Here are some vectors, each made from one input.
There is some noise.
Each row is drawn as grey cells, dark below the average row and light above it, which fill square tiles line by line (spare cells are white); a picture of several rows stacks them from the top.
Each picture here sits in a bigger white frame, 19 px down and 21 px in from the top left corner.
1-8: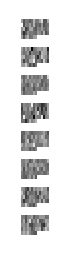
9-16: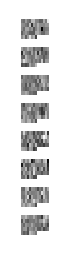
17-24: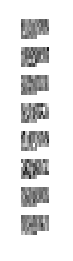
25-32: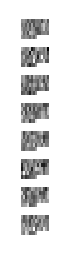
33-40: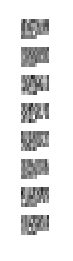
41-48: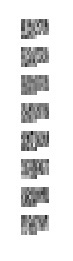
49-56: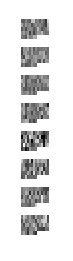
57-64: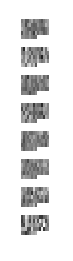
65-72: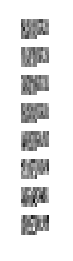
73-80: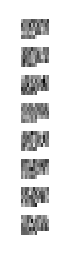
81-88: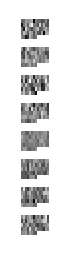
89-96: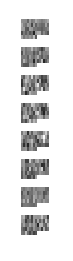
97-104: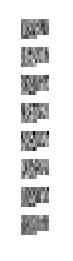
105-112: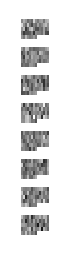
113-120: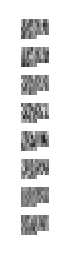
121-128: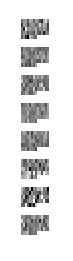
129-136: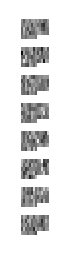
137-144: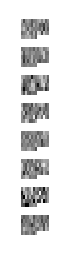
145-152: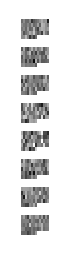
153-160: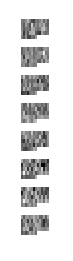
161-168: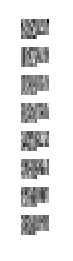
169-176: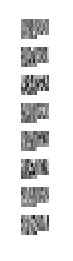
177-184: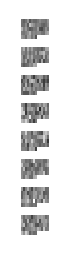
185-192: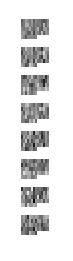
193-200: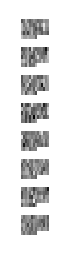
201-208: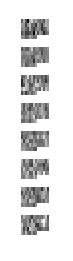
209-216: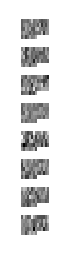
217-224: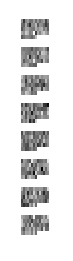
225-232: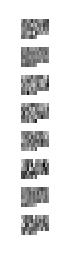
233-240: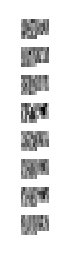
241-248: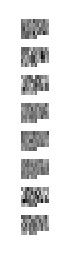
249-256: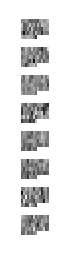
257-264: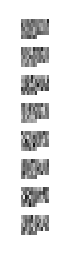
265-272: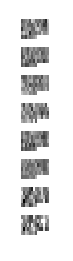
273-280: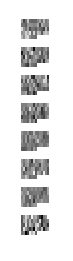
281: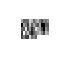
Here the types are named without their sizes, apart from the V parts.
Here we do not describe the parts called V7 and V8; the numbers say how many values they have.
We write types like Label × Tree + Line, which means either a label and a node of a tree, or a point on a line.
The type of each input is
(Bool × V7 + Line) × Label + V8.
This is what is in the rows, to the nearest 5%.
About 80% of them hold a label, together with either a point on a line, or a true/false value and a value of V7. The rest hold a value of V8.
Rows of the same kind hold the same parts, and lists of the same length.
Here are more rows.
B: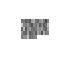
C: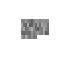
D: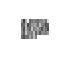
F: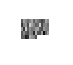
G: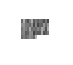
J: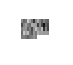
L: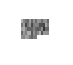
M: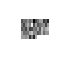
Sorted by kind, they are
B
C, G, J, L
D, F, M

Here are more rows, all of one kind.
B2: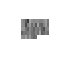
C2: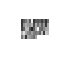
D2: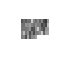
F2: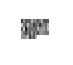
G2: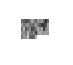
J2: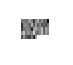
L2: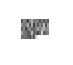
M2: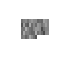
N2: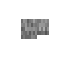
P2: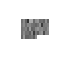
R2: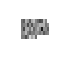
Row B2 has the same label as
F2, L2, M2 and R2.
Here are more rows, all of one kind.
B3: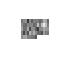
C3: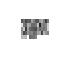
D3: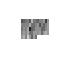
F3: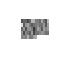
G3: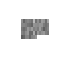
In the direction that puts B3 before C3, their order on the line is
F3, B3, G3, C3, D3.
